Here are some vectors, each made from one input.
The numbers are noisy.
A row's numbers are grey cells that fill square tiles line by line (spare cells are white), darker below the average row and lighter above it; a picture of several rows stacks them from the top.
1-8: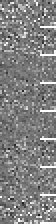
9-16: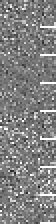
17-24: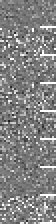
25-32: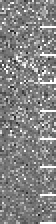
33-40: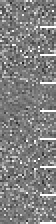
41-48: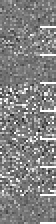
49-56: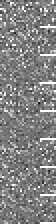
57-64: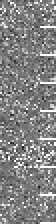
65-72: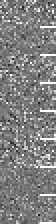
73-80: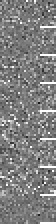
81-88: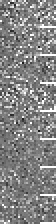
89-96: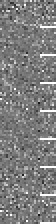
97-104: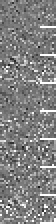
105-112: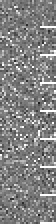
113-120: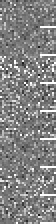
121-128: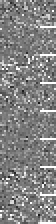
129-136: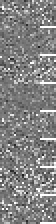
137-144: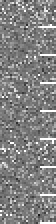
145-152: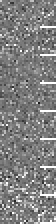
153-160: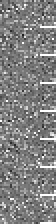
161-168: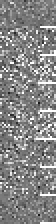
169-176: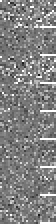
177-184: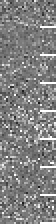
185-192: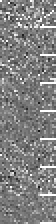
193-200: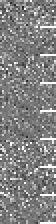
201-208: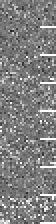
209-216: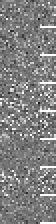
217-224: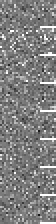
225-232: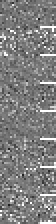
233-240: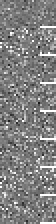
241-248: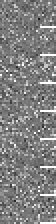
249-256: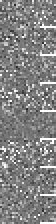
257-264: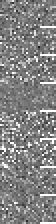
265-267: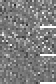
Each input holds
either a point on an 8-point circle and three true/false values, or a point on a 9-point circle, or a fixed value.
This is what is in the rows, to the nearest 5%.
About 65% of them hold a point on an 8-point circle and three true/false values. About 30% of them hold a point on a 9-point circle. The rest hold a fixed value.
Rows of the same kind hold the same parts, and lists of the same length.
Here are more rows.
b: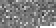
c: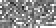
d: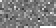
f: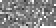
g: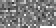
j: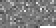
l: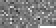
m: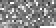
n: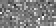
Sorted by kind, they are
b, c, m, n
d, f, j, l
g

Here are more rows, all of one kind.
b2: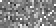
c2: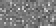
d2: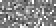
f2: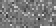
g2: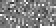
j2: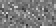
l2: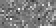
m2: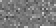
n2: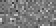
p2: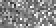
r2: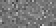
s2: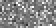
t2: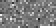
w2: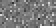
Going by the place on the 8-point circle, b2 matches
d2, n2 and r2.
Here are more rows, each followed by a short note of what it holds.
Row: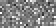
a point on a 9-point circle
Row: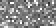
a point on a 9-point circle
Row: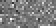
a point on an 8-point circle and three true/false values
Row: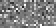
a point on a 9-point circle
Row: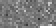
a point on an 8-point circle and three true/false values
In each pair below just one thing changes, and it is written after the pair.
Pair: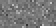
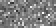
the place on the 8-point circle
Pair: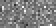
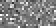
the place on the 8-point circle
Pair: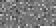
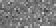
one of the three true/false values
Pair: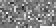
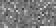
the place on the 8-point circle
